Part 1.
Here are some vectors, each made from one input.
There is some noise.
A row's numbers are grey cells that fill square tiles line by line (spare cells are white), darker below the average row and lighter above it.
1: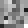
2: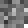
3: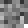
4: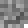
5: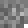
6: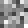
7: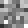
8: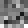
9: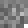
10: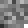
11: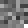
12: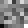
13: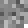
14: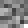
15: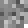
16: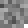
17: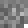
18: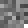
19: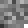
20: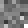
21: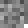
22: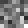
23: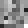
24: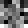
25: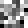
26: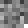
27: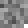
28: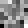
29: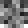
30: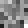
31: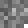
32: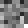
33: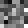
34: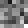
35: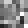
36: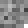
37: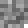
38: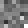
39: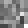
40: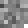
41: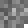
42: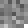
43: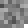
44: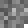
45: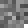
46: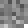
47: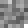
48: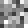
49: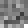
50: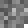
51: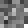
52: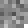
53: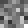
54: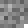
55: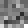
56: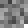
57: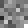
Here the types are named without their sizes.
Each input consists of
a label.
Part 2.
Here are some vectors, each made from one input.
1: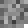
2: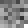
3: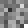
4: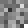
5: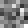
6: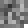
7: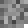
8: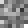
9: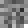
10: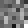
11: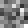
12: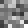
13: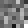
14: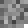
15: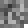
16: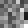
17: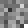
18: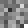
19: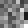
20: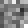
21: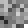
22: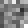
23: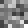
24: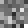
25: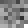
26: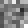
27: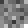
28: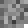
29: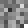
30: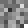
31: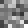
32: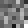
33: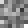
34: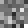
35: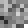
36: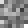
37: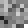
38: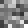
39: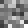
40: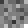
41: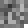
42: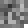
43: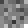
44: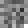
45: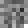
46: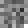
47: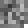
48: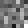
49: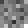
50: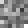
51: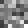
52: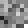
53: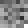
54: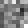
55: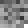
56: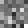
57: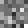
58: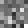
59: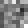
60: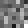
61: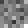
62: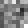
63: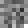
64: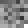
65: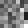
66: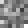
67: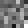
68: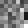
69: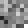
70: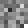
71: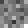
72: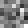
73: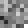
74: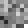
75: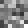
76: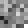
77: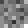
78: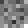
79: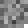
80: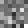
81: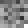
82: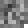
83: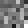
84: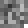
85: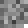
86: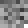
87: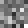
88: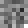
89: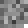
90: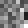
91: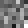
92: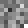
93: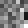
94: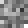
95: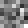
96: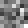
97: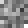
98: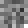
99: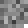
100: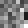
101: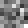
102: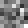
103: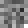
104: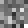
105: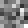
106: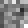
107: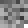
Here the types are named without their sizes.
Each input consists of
a point on a line.
